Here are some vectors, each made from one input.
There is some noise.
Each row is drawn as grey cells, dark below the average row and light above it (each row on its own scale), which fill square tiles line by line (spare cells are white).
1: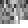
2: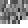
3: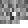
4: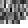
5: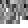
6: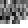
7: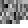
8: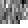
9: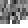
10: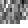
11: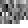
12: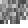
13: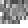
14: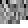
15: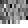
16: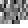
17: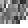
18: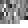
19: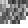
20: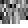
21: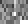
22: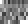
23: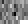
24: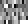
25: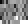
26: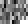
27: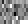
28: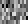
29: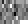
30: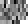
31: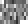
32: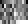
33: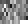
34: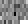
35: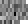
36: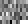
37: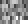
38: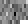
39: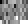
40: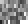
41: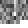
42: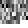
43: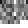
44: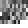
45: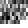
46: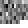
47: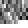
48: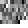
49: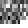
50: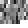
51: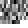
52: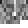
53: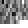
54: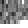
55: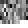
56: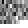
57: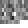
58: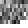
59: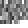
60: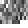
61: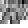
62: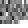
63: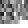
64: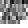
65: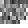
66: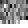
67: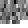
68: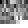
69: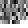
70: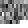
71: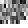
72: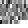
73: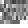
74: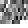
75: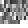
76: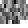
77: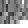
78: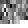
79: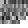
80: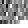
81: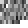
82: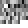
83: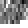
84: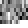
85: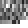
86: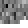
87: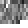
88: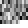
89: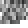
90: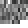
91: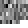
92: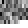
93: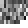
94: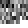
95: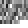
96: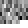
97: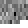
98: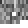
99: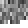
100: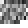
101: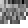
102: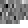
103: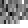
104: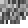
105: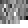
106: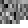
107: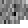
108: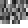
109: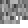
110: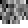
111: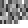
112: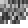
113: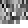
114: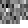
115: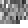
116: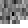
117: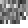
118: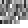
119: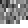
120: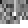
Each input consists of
either a point on a 10-point circle, or a point on a 9-point line and a true/false value.
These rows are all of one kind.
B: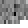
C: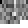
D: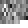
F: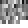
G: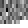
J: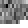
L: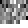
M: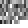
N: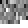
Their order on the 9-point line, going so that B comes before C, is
D, G, M, F, B, N, L, J, C.
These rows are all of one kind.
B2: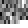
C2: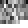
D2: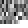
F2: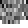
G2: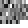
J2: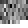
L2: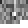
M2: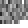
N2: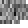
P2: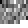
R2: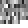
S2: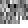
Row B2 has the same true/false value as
D2, G2, M2 and N2.
